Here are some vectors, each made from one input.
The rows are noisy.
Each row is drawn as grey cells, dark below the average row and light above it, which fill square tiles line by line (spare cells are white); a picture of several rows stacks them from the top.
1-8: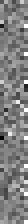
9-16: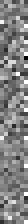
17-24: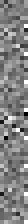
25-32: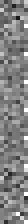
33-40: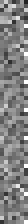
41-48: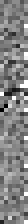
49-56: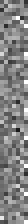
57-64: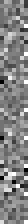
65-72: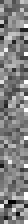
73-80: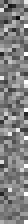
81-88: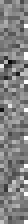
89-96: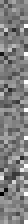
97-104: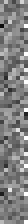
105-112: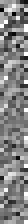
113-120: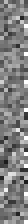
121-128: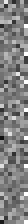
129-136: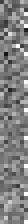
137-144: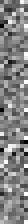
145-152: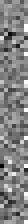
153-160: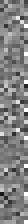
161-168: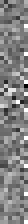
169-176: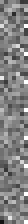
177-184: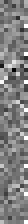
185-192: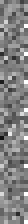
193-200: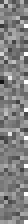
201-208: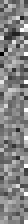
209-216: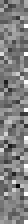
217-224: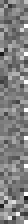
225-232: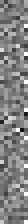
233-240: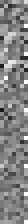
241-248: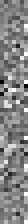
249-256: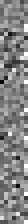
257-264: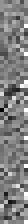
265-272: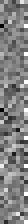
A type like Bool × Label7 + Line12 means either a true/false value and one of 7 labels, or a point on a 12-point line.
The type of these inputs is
Line12 + Tree13.
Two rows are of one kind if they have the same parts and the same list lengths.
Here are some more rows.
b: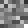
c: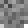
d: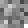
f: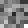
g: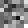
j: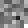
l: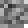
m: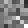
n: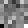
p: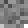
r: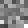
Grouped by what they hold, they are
b, m, n, r
c, d, f, g, j, l, p

